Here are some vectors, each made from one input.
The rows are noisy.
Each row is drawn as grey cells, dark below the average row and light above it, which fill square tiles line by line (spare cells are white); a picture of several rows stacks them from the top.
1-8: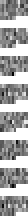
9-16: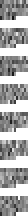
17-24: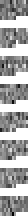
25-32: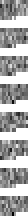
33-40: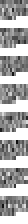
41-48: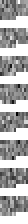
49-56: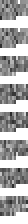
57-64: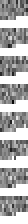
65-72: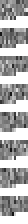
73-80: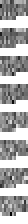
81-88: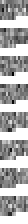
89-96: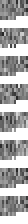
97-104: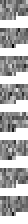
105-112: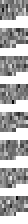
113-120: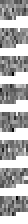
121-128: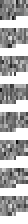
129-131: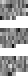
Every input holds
a point on a 6-point line, together with either one of 9 labels, or a point on a 6-point line.
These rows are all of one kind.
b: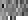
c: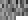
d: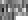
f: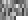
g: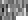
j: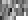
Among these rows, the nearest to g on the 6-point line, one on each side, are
d and j.
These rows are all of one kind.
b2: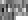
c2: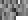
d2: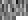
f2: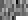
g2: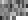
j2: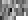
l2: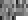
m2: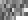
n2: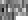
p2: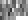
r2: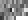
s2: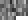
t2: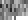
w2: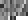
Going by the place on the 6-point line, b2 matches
m2, n2 and p2.
